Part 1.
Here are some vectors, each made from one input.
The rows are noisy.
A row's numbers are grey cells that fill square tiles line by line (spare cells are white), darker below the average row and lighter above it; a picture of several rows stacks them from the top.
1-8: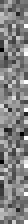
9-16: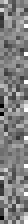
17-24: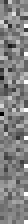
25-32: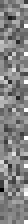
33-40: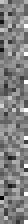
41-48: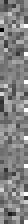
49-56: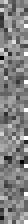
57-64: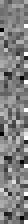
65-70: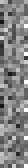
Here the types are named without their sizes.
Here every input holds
a node of a tree.
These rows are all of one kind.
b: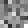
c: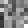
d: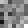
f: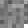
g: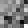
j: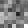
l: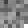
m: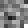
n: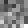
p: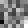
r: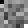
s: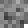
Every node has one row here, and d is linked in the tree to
c, f and p.
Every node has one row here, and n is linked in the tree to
l.
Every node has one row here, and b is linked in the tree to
l.
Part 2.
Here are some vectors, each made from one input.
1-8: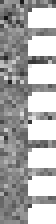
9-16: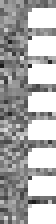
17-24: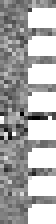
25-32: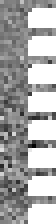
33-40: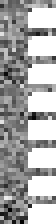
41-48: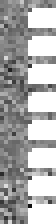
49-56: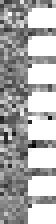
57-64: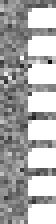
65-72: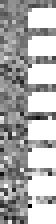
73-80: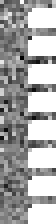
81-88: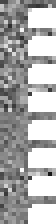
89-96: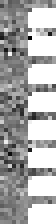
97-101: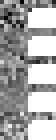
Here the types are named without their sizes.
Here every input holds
a point on a line.
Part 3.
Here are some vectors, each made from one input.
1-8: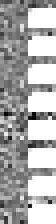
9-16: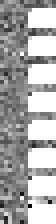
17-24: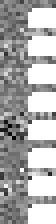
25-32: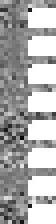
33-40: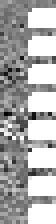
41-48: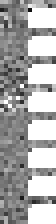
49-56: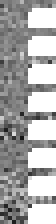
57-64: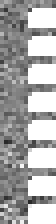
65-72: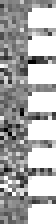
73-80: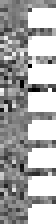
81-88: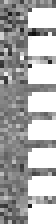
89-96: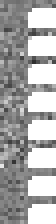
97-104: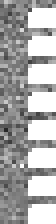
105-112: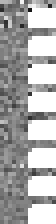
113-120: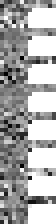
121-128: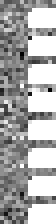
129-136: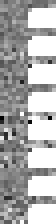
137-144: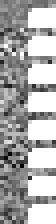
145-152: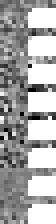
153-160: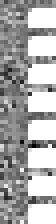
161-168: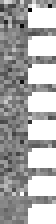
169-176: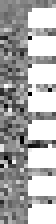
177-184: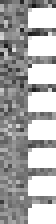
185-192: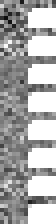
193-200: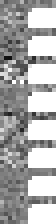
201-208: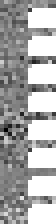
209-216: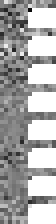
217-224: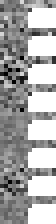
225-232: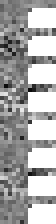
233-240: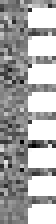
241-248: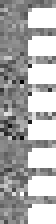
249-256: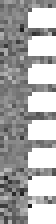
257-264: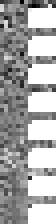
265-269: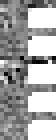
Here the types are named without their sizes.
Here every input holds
either a fixed value, or three true/false values.
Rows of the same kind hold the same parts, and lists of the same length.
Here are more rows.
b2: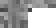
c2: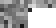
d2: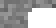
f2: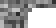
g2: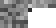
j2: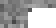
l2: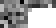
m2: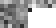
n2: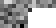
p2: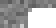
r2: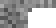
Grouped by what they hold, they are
b2, c2, d2, g2, j2, l2, m2, n2, p2, r2
f2

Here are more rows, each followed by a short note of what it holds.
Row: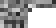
a fixed value
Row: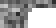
a fixed value
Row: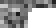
a fixed value
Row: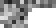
a fixed value
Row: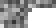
a fixed value
